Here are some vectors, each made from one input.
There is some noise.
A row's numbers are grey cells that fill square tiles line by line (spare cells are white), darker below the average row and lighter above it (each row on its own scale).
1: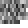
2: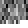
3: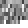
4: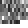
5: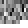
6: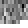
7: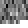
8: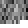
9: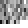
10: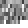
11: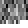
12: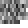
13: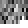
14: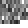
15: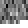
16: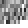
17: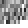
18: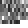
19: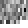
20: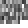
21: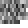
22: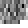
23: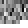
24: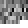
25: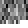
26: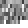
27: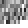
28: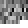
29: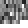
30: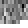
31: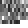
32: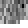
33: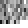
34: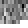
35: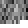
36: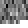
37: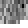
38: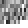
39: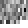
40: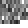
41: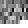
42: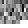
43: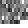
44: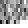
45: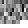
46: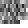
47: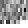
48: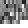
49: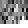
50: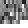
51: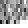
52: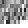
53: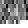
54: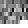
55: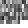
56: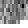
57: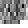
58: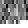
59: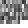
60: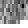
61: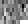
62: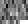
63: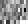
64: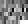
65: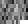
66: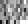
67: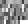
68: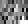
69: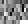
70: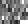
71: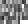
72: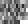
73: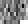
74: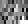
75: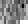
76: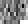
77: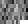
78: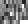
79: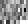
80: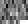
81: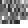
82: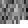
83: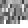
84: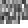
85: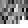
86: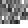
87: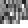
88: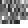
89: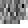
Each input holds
a point on an 18-point line.
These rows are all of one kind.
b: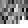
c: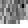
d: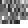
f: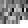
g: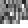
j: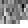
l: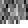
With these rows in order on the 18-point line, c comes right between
d and j.
